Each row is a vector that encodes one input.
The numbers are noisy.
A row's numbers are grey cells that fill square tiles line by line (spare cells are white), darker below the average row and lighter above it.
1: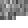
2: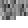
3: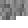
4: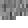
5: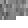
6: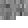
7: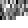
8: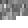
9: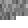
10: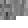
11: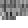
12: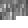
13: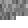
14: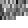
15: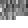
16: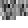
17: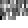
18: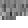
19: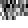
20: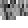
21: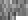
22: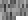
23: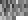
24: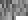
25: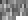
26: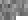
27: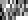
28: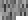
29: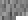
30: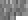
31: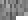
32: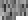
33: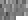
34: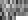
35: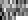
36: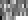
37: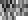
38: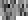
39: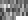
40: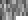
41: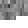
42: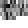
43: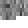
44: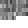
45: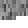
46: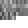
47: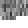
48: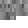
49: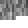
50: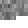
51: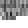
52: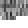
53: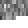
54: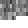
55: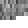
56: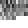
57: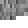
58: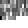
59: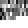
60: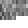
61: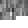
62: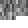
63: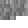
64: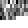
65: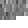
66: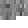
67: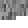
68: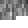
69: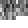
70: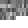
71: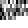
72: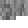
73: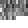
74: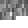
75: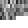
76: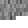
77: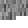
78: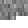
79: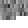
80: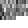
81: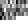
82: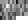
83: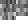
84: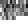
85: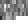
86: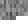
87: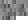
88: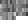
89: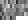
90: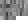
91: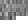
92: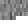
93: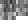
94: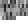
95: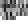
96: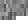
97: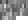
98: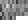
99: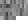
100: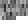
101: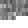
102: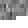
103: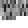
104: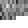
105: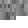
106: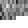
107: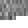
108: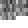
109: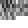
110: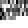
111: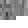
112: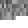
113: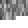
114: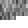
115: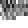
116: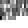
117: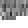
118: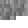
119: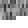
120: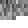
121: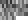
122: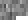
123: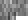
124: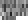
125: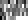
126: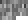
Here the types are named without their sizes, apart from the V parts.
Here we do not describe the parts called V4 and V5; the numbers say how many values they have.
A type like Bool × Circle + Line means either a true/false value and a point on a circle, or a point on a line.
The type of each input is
Bool × Bool × Bool × Bool + (Line + V5) × V4.
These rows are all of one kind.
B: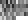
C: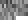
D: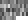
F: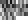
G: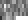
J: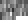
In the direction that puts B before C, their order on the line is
J, D, B, G, C, F.
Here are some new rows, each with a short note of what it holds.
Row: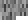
four true/false values
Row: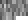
a point on a line and a value of V4
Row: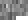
four true/false values
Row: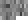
four true/false values
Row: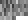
a value of V4 and a value of V5
